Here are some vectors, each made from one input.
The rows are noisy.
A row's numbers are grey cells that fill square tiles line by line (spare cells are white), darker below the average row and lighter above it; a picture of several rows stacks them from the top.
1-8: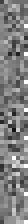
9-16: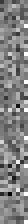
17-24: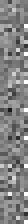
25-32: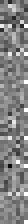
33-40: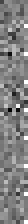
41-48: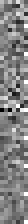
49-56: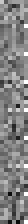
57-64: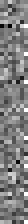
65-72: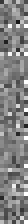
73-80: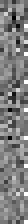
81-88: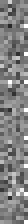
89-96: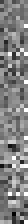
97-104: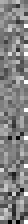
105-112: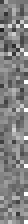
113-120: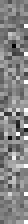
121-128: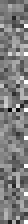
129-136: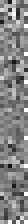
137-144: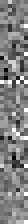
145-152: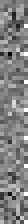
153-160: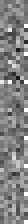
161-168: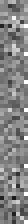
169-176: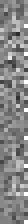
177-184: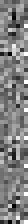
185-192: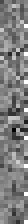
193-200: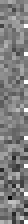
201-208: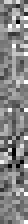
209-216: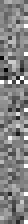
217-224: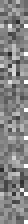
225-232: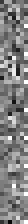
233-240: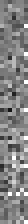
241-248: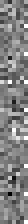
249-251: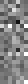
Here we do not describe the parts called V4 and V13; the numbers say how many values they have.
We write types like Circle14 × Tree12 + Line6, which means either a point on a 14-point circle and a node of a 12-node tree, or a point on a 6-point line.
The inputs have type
Bool × (Line10 + V4) × V13.
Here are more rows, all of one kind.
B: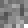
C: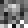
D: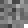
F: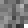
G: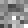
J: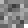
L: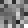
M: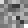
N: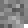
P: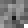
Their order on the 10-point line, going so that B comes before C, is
B, J, D, C, F, L, G, N, M, P.
